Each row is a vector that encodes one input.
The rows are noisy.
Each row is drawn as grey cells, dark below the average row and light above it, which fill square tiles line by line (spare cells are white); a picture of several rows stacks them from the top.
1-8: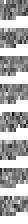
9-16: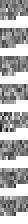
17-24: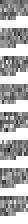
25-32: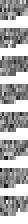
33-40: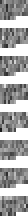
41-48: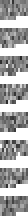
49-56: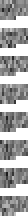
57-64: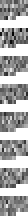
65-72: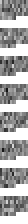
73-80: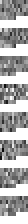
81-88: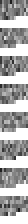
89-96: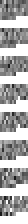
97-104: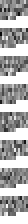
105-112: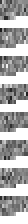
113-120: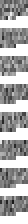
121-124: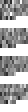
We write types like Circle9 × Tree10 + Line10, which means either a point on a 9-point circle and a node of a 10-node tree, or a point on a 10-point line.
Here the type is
Bool × (Line10 + Tree10).
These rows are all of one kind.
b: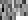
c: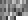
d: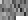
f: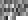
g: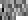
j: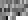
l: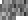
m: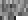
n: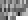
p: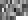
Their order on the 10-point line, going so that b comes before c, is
b, p, g, m, c, n, j, f, d, l.
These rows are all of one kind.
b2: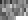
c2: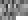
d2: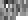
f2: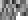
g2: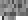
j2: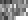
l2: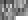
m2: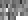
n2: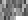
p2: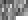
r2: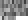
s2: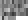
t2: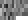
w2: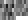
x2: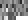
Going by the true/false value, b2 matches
d2, j2, l2 and p2.
